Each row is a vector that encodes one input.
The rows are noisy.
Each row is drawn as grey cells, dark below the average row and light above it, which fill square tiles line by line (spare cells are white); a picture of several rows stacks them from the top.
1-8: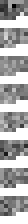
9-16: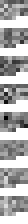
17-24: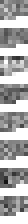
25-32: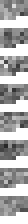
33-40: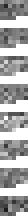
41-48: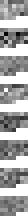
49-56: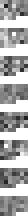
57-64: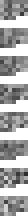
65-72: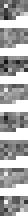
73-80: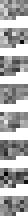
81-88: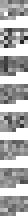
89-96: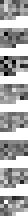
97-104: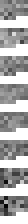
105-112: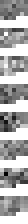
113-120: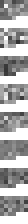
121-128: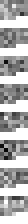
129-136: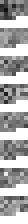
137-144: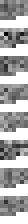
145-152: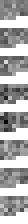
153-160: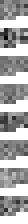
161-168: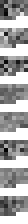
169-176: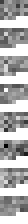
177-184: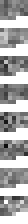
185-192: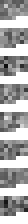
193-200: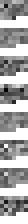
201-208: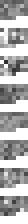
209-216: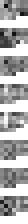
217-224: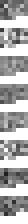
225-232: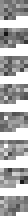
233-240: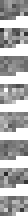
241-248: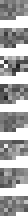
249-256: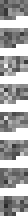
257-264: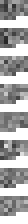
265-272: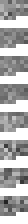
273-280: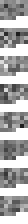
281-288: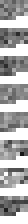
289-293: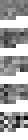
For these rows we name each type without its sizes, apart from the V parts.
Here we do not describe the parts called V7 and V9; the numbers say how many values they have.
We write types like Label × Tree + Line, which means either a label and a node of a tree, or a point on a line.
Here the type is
Bool × Bool × Bool × Bool + (Circle + Unit) × V7 × V9.
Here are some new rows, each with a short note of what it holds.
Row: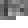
a point on a circle, a value of V7 and a value of V9
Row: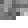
four true/false values
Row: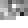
a value of V7 and a value of V9
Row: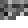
a point on a circle, a value of V7 and a value of V9
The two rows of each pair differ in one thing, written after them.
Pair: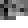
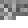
the value of V7
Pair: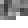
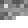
the value of V7
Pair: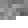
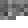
the value of V7
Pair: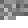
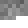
the value of V9
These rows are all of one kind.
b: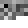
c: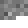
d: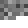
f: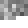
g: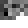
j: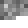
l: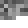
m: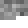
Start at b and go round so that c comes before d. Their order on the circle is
b, c, m, j, g, l, d, f.
